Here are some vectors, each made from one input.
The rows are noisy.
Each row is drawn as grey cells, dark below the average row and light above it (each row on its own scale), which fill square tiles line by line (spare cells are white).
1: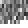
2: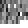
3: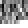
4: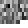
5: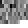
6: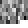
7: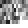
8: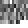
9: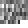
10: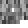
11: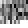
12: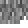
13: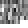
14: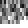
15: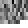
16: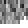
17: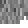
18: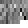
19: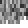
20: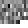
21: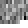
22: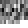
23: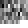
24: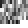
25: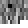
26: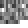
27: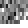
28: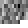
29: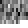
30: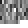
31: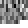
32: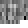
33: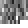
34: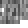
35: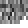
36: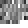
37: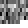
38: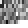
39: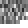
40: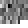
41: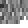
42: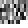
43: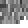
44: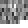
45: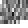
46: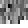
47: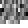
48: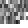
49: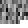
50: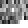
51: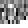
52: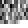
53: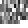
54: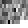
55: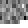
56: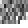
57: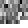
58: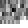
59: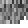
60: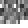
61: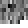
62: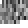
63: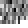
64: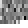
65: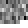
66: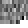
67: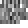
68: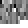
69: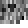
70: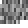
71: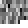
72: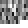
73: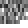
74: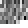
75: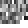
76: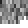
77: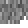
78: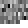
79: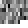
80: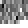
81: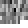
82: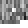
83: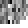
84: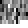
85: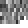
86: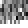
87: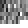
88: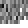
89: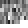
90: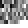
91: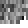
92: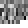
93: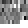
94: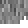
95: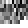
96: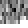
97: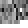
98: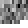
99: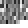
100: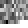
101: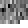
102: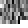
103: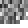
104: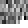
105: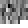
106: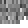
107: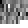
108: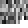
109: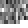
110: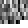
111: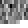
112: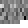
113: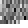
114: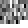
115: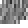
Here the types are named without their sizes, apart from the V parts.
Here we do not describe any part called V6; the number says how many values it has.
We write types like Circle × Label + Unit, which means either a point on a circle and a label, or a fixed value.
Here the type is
(Label + Line) × V6.
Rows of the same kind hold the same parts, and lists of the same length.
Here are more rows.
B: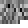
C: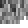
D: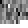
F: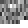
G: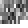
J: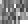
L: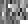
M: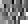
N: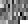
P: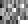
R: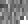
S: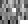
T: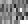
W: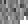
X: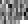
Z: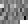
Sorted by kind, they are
B, F, G, J, L, M, N, P, S, Z
C, D, R, T, W, X

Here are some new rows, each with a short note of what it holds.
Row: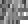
a label and a value of V6
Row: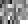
a label and a value of V6
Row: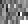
a point on a line and a value of V6
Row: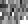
a point on a line and a value of V6
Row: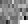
a label and a value of V6
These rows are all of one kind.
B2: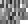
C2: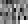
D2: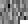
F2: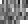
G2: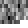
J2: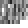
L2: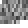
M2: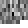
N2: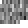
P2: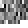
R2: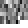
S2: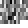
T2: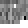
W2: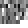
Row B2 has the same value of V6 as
F2, L2, N2 and S2.
